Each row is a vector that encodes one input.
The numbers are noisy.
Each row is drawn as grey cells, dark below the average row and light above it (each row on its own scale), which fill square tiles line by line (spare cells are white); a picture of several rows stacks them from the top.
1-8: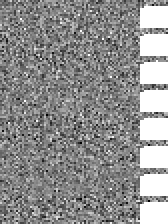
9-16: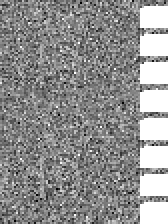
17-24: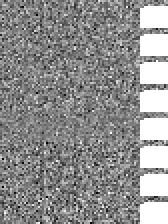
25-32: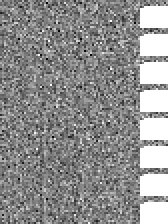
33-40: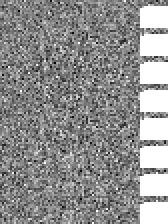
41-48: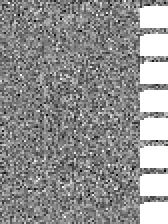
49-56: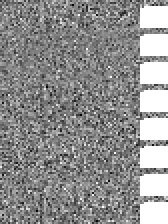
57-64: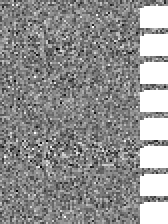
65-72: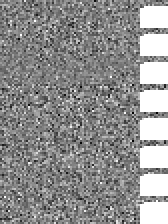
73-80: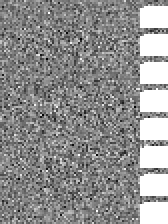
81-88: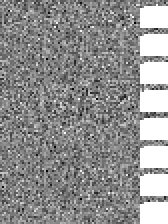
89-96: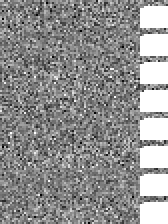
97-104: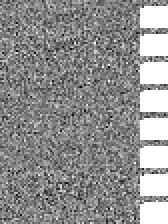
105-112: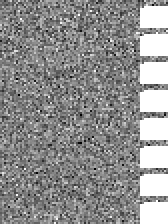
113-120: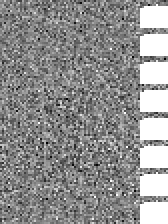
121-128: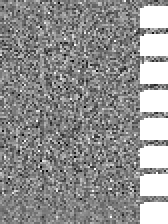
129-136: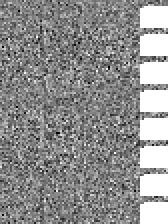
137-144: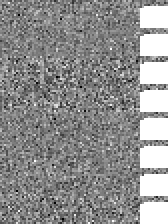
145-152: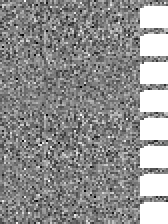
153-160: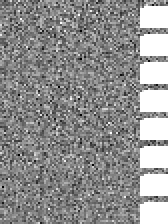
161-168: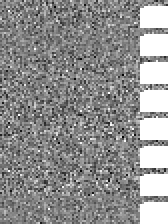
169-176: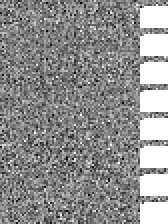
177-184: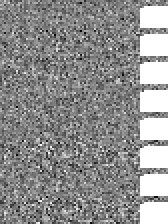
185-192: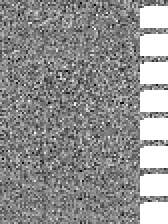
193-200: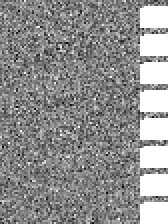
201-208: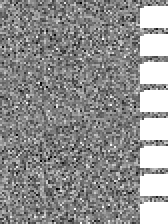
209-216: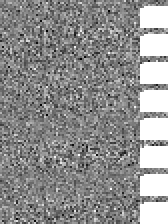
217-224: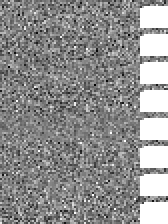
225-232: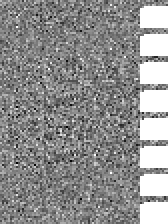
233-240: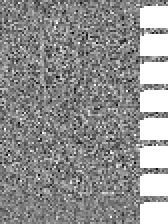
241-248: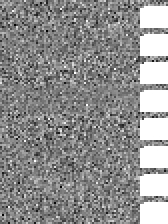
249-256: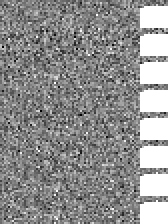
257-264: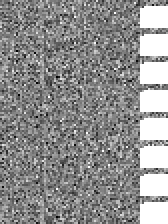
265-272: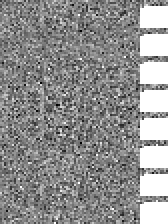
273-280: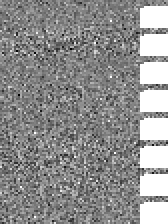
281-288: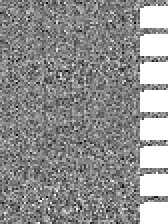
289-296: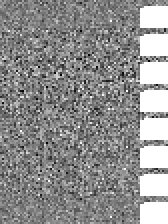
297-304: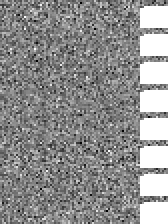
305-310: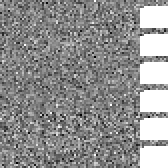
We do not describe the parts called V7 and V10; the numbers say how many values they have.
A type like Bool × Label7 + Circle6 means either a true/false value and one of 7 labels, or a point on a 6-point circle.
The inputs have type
Bool × (Circle18 + V10) + V7.
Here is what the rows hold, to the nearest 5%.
About 80% of them hold a true/false value, together with either a point on an 18-point circle, or a value of V10. The rest hold a value of V7.
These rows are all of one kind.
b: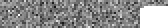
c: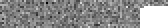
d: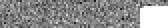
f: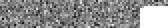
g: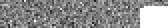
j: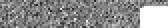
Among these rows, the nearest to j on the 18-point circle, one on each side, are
d and g.
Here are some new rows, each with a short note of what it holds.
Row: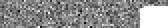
a true/false value and a value of V10
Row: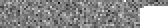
a true/false value and a value of V10
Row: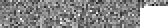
a value of V7
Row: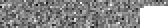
a point on an 18-point circle and a true/false value
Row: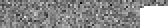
a true/false value and a value of V10
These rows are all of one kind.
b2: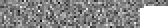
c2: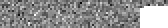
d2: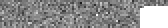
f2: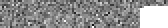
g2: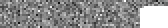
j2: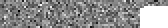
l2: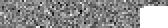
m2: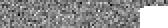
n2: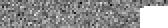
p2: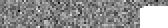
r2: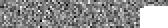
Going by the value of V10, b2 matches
c2, m2, n2 and r2.
